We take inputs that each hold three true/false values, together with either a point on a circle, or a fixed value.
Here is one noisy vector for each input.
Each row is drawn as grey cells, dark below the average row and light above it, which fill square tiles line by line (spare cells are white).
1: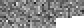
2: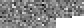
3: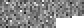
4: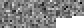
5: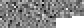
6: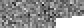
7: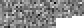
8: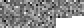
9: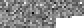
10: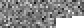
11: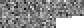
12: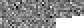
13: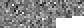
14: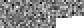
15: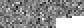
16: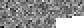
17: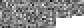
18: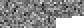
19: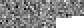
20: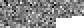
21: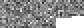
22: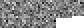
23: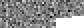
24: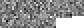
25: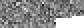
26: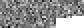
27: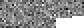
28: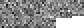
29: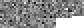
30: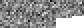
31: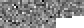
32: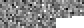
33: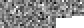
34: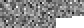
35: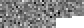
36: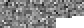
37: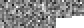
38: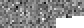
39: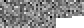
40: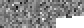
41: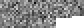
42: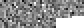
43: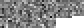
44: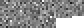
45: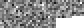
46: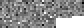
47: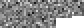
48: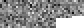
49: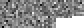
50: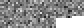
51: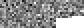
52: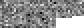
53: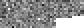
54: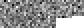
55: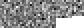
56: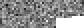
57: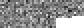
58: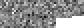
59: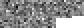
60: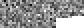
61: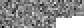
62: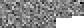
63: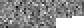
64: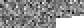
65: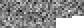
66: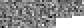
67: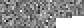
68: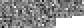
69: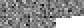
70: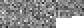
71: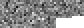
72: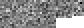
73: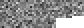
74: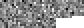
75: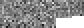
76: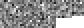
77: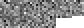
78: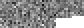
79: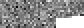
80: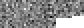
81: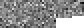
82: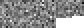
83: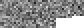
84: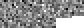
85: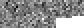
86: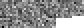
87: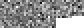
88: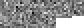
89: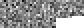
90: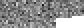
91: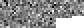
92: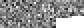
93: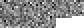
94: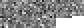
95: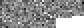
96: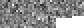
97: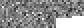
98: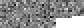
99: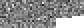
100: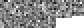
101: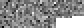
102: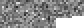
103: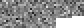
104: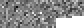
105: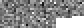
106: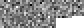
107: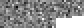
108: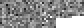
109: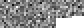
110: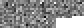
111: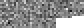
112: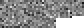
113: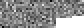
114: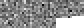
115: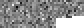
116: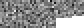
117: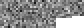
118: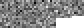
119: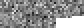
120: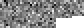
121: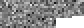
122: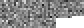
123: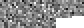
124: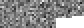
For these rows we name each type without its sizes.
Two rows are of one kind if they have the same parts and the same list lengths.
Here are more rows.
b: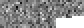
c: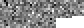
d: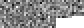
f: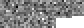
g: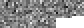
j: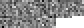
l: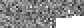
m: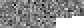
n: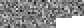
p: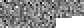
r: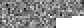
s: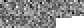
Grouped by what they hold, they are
b, f, g, j, l, m, n, r
c, d, p, s

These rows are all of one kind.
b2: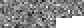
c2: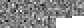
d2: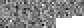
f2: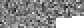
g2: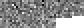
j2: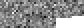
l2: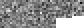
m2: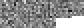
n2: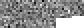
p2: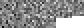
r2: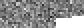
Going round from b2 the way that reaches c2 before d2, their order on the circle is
b2, p2, c2, g2, d2, n2, r2, f2, m2, j2, l2.
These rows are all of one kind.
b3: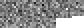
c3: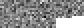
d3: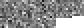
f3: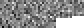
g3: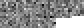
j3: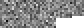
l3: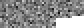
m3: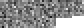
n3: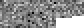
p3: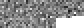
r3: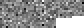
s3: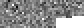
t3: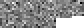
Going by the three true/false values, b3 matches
d3 and m3.
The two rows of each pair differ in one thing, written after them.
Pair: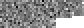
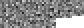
one of the three true/false values
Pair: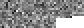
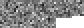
the place on the circle
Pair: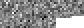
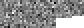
the place on the circle
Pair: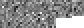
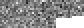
the place on the circle
